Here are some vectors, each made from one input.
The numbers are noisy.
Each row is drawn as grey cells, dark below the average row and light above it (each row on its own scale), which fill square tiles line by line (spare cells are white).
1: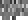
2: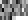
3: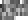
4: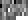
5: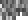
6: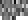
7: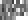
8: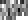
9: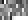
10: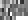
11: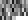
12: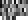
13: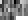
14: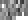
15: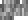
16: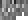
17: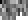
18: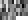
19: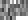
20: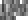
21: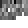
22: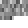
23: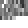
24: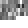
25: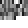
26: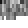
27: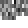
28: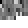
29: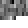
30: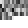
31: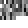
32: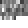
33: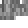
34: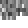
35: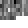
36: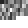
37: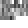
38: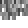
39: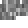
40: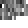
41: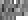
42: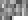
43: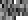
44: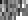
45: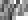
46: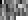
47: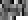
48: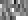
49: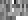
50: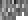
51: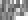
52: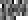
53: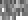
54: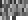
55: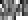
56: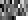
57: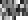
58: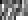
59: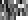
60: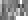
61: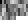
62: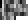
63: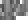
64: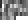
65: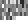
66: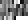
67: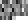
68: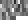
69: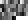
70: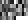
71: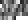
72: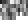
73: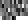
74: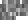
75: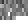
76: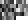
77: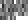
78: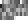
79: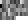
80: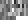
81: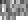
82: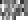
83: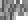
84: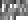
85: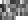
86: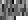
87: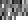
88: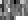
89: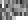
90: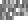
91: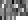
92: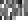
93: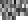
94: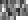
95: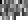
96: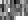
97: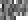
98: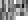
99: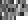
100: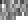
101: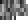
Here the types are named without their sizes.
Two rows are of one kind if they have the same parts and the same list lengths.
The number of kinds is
3.
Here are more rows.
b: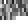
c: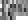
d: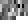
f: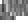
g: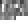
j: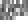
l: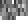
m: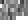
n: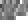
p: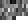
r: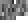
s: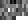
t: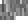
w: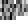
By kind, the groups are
b, c, g, j, m, r, w
d
f, l, n, p, s, t

